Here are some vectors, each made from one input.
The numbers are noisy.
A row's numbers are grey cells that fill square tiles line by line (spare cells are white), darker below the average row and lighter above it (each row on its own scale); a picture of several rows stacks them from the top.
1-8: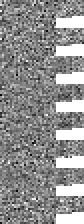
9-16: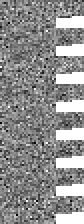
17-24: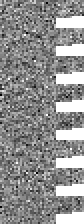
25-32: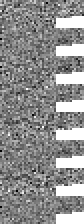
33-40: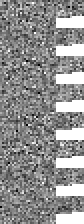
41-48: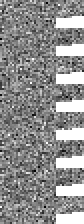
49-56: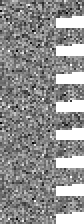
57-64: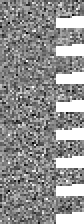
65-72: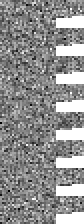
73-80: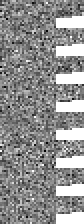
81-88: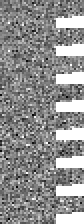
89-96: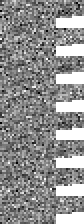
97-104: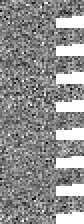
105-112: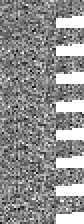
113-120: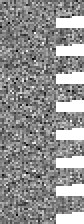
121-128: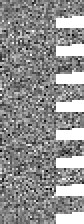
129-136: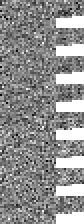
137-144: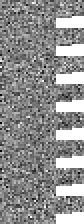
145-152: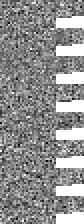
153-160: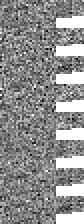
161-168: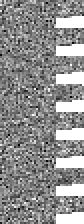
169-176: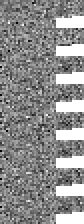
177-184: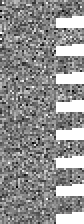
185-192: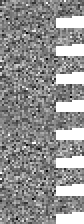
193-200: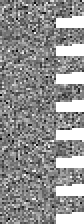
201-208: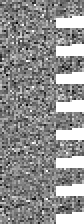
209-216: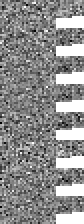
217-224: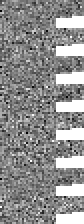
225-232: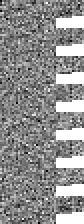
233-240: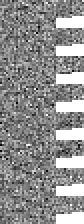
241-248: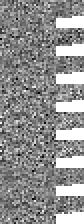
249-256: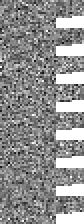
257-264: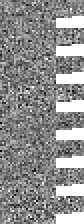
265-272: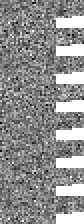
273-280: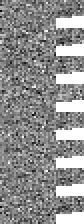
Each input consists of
either a point on a 7-point line, or a point on a 10-point line.
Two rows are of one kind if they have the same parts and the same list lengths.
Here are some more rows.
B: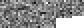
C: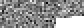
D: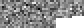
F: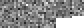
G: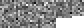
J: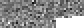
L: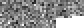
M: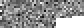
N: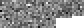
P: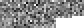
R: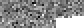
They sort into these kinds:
B, F, G, J, L, N, P, R
C, D, M

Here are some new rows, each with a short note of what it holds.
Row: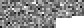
a point on a 7-point line
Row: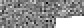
a point on a 7-point line
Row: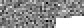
a point on a 7-point line
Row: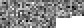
a point on a 7-point line
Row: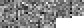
a point on a 10-point line
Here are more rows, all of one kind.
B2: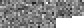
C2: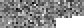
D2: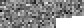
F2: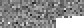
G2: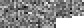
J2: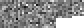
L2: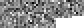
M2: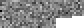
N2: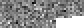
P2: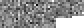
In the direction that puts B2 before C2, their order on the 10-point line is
M2, D2, B2, G2, J2, P2, L2, C2, F2, N2.
